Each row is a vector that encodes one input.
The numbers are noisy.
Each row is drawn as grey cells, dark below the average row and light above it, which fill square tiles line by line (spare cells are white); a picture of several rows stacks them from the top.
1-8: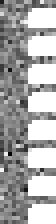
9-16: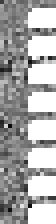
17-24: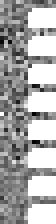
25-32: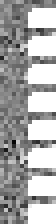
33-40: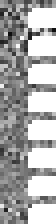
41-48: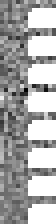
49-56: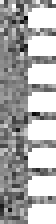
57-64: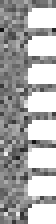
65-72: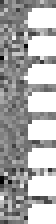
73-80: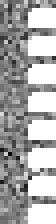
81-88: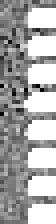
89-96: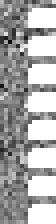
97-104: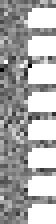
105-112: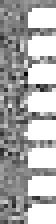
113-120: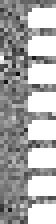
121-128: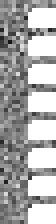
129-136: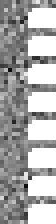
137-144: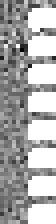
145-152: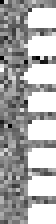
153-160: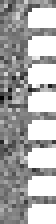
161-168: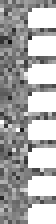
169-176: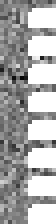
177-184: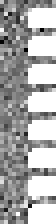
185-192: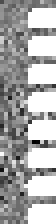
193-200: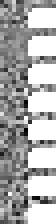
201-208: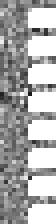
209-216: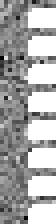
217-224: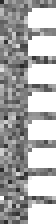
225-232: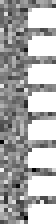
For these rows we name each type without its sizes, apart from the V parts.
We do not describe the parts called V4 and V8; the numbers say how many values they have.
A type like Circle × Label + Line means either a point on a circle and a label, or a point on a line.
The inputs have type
(Bool × V4 + Unit) × (Line + Tree) + V8.
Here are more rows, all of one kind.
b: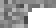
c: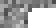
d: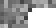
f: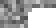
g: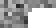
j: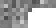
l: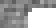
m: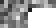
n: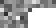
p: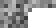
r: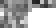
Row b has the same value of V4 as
c, f and g.
